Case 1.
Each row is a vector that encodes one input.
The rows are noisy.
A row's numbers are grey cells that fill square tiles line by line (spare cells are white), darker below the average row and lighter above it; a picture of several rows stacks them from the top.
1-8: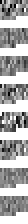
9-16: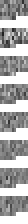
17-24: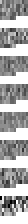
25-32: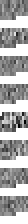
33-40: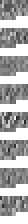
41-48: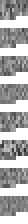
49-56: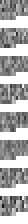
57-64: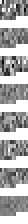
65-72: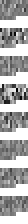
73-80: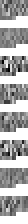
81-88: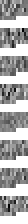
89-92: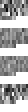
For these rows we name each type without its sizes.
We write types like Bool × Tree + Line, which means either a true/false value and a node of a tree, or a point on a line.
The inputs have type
Line × (Tree + Unit).
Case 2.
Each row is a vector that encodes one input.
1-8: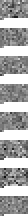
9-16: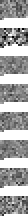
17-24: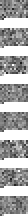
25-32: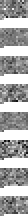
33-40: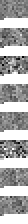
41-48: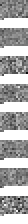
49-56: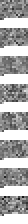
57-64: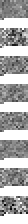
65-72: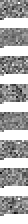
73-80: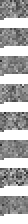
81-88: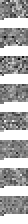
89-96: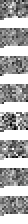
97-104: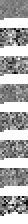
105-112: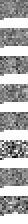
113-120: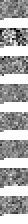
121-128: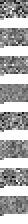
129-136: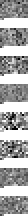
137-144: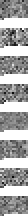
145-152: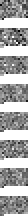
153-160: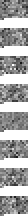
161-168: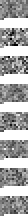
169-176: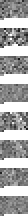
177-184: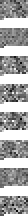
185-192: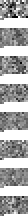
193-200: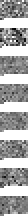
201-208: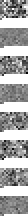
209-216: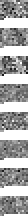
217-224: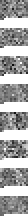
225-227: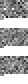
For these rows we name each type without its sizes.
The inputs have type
Circle + Label.
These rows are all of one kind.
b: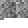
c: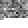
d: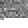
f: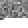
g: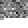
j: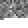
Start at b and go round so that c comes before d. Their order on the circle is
b, j, f, g, c, d.
